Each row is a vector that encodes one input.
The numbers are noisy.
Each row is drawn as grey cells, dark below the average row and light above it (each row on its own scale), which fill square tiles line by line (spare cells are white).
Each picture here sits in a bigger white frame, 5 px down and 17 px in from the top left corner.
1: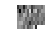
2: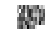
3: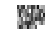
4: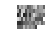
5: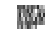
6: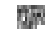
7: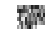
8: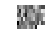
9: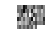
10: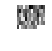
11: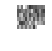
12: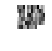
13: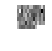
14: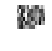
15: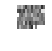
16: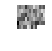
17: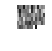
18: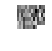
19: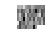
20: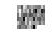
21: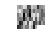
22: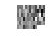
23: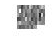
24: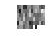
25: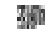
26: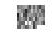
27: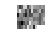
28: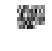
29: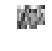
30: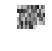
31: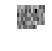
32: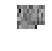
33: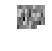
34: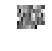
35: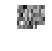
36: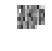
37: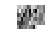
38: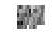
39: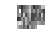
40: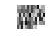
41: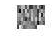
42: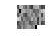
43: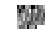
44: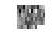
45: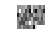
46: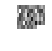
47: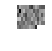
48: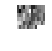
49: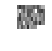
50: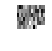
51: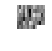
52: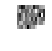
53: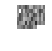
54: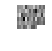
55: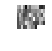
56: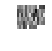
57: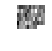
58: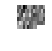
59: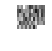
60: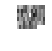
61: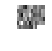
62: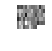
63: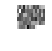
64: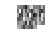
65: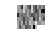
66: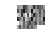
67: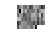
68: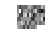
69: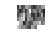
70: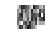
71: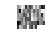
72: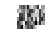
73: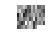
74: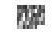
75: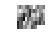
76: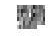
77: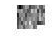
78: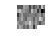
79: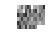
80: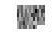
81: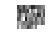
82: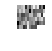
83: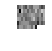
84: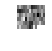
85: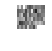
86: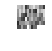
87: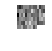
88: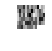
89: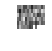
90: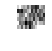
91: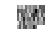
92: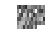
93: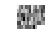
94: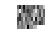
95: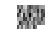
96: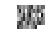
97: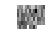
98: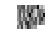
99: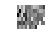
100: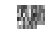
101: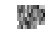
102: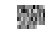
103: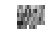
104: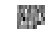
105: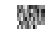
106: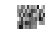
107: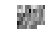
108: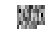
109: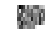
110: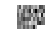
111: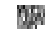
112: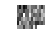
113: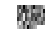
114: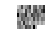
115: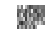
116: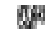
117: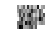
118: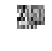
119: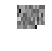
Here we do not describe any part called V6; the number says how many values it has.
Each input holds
a true/false value, together with either a point on a 5-point line, or a value of V6.
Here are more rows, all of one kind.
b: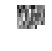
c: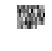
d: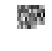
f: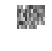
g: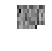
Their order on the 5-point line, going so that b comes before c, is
b, g, c, d, f.
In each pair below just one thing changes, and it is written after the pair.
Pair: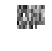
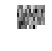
the true/false value
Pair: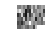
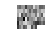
the value of V6
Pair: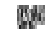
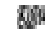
the value of V6
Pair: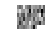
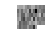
the value of V6
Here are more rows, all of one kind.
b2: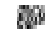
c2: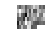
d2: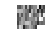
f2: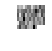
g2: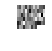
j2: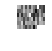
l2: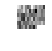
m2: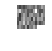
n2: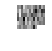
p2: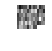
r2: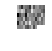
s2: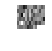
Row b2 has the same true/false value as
m2 and s2.
